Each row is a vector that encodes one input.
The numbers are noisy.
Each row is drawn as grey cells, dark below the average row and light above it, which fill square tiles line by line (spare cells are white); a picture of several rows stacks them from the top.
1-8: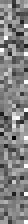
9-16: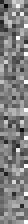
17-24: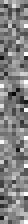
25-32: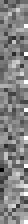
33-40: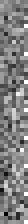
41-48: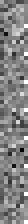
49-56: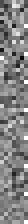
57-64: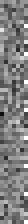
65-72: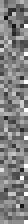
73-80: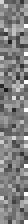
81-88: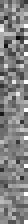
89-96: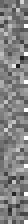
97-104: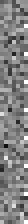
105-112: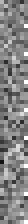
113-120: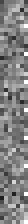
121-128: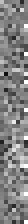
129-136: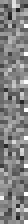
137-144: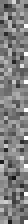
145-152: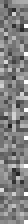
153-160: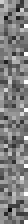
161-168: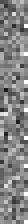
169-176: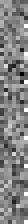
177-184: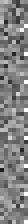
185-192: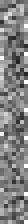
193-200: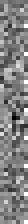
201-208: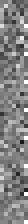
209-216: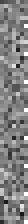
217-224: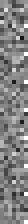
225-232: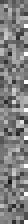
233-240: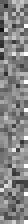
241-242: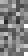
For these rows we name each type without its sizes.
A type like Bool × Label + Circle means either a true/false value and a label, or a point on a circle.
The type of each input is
(Bool × Bool × Bool × Bool + Unit) × Line.
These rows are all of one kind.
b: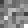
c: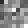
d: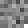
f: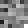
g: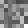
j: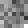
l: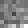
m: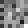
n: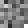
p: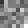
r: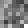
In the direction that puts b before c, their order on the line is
m, f, n, d, b, g, r, j, l, c, p.
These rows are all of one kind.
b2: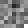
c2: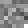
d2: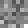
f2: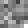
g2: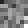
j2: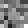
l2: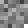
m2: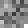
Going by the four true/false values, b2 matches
d2 and g2.
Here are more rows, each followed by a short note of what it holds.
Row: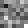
a point on a line
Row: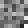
a point on a line and four true/false values
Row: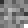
a point on a line and four true/false values
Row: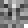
a point on a line
